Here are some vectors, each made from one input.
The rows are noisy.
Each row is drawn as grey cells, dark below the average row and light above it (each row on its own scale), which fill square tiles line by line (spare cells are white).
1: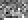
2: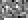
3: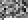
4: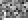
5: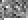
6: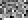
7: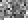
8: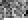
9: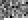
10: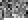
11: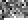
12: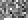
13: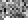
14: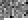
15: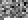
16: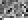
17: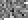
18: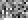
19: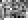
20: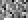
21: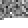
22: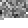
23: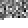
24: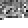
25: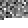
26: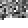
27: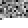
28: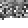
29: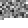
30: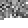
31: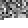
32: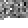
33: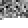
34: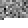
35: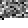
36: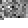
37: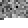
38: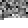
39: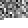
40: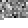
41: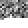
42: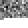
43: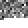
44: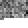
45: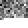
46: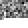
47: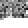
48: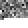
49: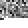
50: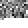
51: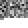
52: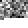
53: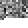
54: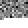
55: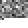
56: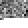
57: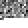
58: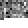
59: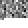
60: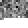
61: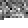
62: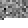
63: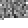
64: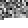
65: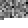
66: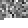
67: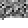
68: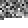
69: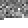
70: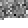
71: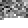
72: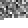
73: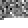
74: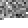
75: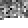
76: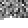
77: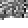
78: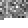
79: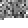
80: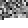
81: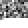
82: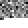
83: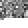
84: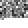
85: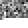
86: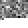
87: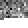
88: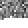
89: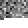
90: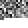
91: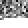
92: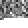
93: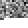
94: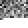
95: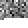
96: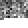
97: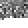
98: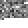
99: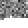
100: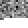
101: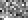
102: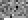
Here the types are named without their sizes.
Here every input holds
a list of points on a line.
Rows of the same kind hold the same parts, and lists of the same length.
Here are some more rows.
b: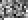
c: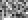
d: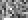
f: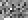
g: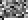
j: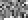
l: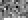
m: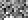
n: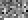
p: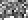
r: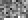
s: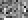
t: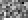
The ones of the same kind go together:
b, c, d, f, g, j, m, p
l, n, r, s
t

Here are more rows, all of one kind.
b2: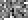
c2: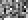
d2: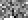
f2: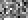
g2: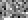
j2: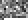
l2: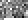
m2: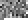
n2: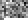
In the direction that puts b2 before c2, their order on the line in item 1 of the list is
b2, j2, d2, l2, m2, g2, c2, f2, n2.
